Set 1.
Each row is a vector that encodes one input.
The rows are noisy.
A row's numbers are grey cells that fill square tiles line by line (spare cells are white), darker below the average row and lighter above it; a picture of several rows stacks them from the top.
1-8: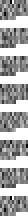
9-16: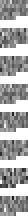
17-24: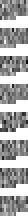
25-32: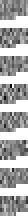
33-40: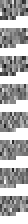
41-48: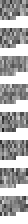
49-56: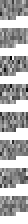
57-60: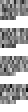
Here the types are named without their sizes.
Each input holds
a point on each of two lines.
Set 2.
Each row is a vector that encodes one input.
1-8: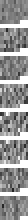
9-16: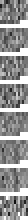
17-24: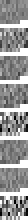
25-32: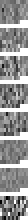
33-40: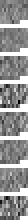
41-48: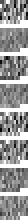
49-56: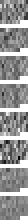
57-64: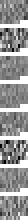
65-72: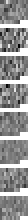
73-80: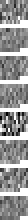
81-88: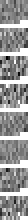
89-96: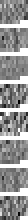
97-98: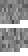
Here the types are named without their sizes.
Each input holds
a node of a tree.
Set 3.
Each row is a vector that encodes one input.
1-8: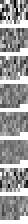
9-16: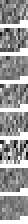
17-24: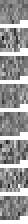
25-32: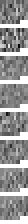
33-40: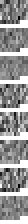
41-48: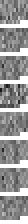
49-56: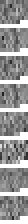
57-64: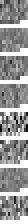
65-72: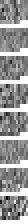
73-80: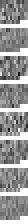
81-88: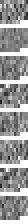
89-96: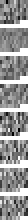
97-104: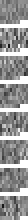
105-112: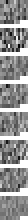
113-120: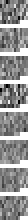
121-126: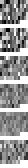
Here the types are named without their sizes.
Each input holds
a node of a tree.
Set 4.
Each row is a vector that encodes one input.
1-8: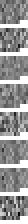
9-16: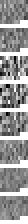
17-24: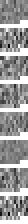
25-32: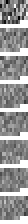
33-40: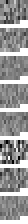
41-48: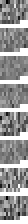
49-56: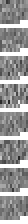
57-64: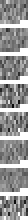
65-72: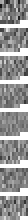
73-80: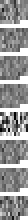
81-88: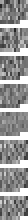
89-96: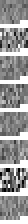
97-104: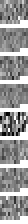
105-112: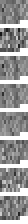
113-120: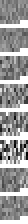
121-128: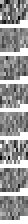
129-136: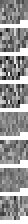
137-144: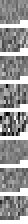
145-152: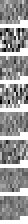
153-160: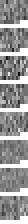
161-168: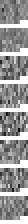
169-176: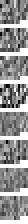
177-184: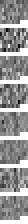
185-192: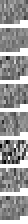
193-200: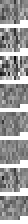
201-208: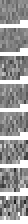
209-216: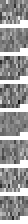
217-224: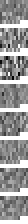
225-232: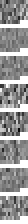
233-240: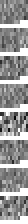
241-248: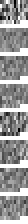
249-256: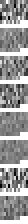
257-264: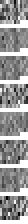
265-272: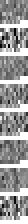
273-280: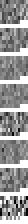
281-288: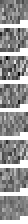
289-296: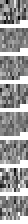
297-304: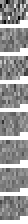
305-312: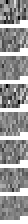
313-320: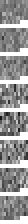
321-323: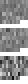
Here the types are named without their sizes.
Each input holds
a node of a tree.
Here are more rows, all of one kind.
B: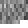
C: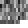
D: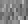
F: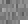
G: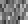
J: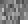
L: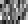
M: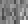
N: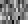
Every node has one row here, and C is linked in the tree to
F, L and N.
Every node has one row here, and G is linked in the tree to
L and M.
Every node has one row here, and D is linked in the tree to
B and F.
